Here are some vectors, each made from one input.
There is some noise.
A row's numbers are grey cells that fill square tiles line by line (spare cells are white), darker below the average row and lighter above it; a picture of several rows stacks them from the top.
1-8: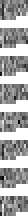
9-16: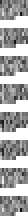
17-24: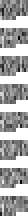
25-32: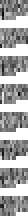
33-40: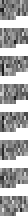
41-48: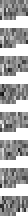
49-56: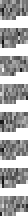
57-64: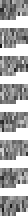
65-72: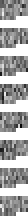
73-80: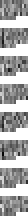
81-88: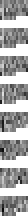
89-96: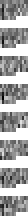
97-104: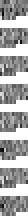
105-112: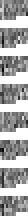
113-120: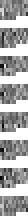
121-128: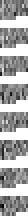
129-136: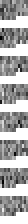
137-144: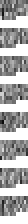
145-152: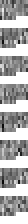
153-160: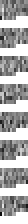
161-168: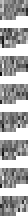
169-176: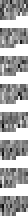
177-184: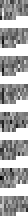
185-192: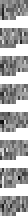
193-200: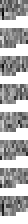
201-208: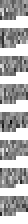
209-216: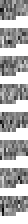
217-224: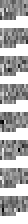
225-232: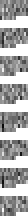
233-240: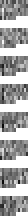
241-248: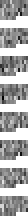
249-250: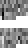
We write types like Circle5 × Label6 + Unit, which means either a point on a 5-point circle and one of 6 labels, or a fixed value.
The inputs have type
Line10 × (Line10 + Line11).
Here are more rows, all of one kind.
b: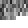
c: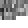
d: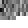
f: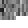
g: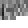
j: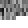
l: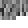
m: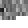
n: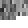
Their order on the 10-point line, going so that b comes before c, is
b, d, f, l, n, g, m, c, j.
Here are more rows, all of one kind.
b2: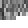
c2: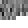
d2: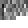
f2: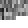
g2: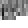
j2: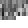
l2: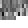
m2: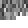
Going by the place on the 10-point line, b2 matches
l2 and m2.
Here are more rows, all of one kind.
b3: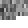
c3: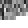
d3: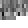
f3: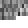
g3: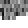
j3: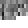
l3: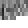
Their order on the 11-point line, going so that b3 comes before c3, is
g3, b3, f3, d3, j3, l3, c3.
